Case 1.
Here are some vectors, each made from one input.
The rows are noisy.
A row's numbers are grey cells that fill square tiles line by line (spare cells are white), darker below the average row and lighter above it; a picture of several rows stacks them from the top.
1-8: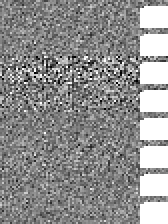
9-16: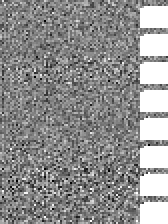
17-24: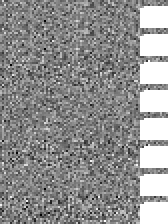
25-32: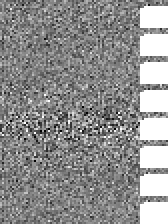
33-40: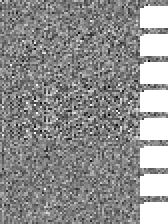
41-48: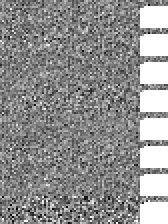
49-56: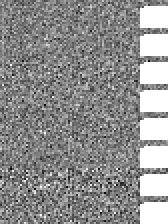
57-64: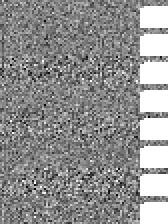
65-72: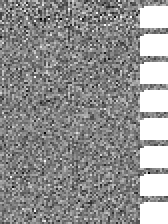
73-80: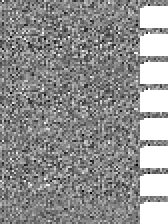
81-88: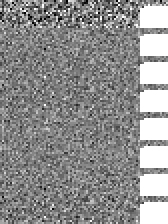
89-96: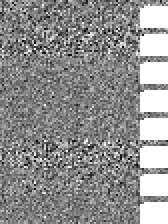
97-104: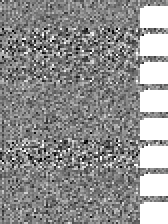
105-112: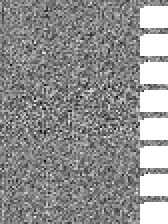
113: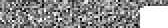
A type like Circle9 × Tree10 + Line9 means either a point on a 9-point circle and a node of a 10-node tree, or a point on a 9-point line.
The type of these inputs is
Bool × Bool × Bool.
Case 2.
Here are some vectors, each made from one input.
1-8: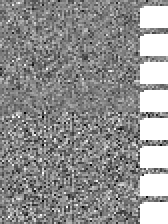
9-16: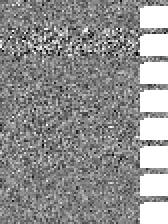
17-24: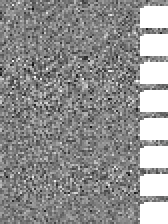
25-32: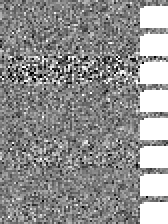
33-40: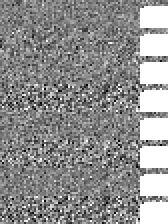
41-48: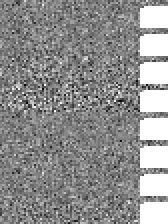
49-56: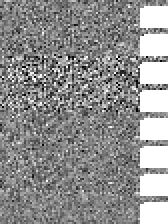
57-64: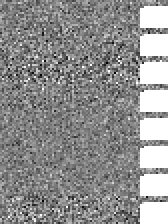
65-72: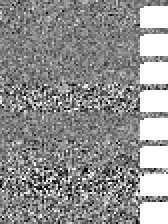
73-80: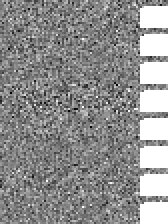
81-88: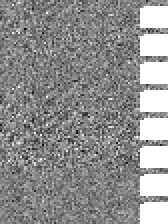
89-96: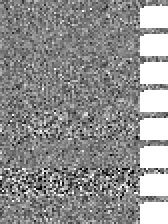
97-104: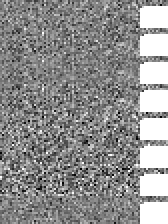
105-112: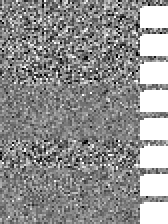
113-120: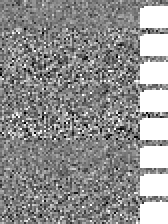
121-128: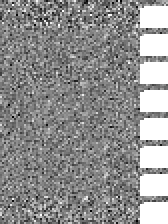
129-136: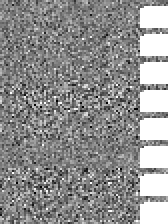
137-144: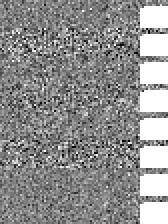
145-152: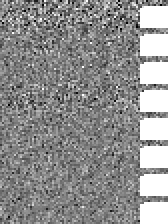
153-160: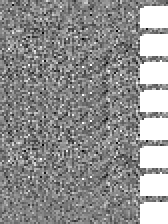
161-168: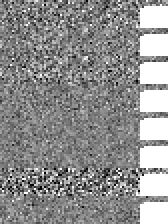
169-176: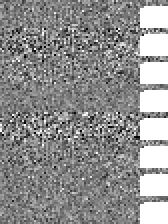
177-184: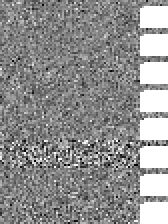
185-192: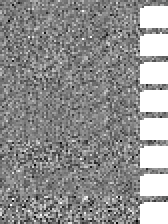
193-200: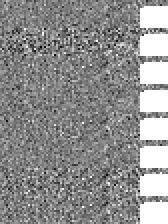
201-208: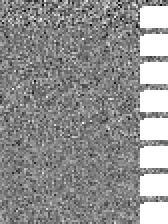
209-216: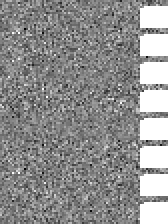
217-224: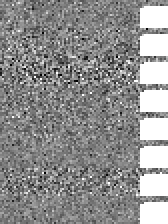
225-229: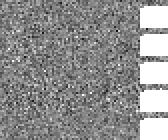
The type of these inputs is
Bool × Bool × Bool + Unit.
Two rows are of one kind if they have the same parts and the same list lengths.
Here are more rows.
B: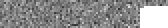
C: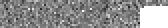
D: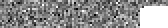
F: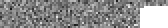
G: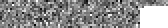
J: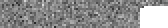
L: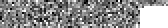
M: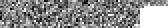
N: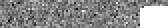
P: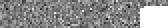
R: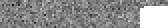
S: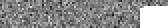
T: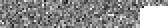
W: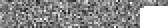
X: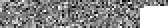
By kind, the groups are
B, C, D, F, G, J, L, M, N, P, R, S, T, W
X

